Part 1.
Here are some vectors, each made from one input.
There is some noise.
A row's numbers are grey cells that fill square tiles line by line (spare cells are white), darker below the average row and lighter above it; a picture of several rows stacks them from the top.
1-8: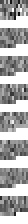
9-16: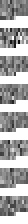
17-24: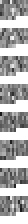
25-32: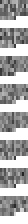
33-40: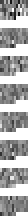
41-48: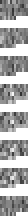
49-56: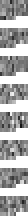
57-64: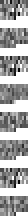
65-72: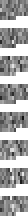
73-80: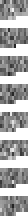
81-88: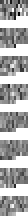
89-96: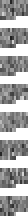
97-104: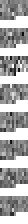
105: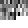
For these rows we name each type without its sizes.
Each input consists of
a list of points on a line.
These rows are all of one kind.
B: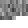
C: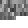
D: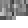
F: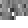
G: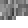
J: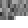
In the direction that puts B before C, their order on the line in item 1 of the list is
D, G, B, F, J, C.
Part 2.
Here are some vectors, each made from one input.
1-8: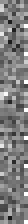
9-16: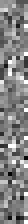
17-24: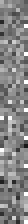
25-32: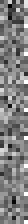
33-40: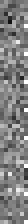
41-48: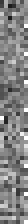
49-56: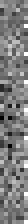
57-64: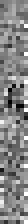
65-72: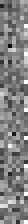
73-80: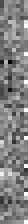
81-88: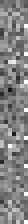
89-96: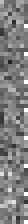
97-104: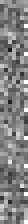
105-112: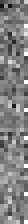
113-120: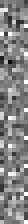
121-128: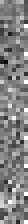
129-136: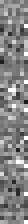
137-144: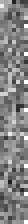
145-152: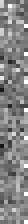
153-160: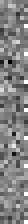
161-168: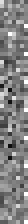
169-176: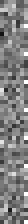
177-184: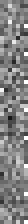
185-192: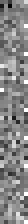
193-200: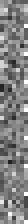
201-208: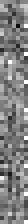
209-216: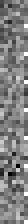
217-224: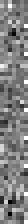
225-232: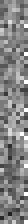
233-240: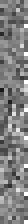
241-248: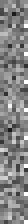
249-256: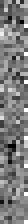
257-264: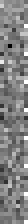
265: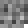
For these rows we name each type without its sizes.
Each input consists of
a point on a line and four true/false values, together with either a point on a circle, or a fixed value.
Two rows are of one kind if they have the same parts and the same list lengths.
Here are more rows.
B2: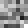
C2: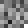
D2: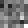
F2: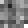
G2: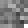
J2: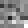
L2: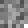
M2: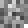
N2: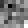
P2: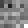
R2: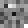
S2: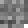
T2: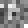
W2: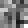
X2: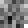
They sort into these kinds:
B2, C2, J2, N2, R2, W2, X2
D2, F2, G2, L2, M2, P2, S2, T2

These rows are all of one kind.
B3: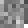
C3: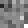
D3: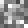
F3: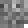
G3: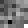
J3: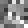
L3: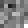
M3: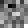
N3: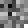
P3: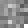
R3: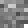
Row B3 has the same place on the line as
F3, L3, P3 and R3.
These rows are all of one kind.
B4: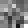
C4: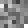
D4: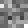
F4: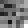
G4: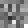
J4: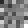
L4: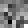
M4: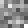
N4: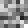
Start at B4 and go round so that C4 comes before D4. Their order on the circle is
B4, N4, J4, C4, F4, M4, D4, G4, L4.
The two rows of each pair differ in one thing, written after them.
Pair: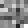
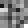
one of the four true/false values
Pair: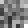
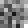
the place on the circle
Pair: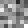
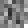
the place on the circle
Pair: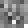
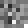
one of the four true/false values
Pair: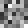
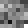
the place on the circle
